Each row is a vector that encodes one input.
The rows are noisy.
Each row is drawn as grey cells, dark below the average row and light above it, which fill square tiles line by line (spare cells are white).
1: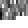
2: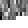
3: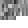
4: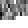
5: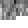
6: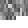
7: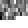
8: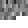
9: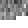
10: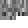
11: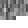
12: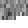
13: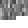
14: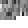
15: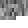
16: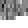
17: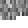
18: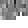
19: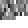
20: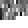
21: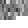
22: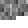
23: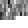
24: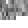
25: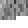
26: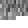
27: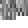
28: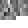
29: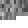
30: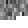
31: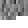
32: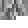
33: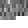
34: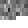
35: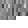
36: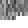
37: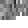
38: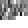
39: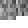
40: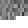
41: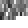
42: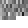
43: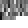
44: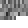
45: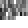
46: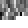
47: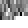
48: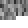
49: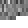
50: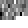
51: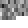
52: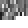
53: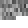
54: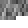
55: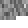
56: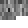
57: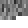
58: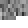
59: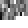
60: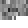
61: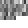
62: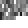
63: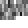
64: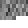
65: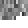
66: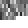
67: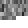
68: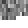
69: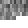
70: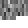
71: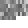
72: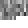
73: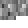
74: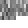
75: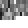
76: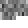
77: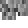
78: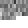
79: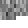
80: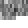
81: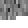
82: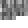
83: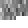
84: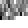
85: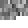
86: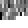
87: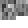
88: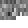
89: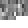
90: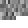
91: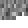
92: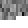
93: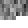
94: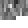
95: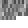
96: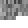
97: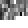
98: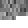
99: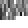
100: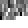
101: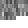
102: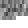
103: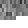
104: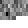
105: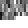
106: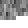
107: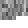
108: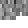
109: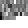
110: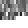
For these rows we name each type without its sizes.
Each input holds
a point on a line, together with either a fixed value, or two labels.
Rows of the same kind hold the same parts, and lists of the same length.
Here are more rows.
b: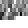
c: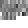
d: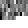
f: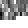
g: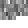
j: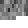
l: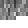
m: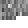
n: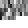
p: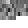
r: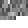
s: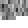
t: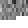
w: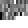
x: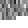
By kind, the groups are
b, d, f, n, w
c, g, j, l, m, p, r, s, t, x

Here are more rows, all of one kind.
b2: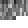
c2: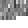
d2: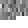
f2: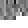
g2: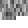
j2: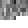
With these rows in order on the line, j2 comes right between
b2 and f2.
